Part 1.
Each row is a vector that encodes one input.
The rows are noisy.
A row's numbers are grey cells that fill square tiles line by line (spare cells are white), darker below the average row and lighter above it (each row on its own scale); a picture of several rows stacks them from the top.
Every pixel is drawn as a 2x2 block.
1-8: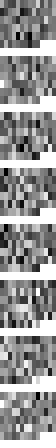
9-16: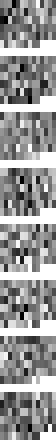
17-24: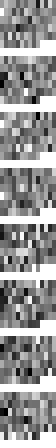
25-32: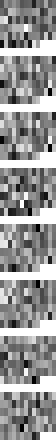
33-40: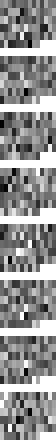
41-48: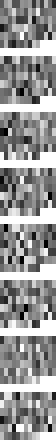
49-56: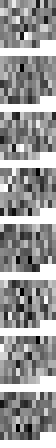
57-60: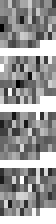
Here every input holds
three true/false values.
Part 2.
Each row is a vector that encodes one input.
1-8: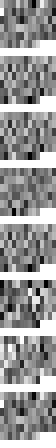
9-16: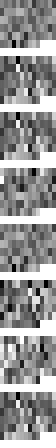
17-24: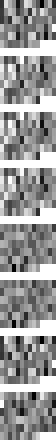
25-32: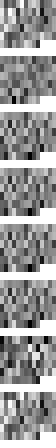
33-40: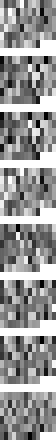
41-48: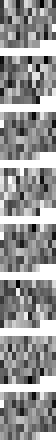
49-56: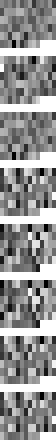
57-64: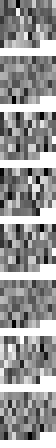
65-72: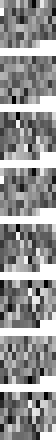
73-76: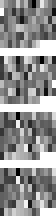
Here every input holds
one of 7 labels.
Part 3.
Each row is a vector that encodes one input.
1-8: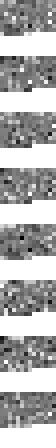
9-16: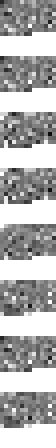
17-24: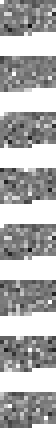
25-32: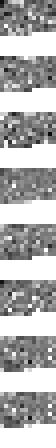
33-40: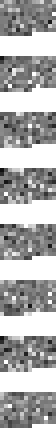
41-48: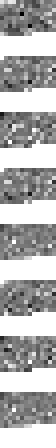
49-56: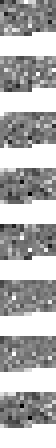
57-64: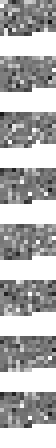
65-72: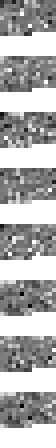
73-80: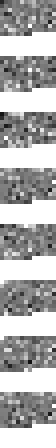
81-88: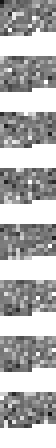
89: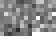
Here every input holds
four true/false values.
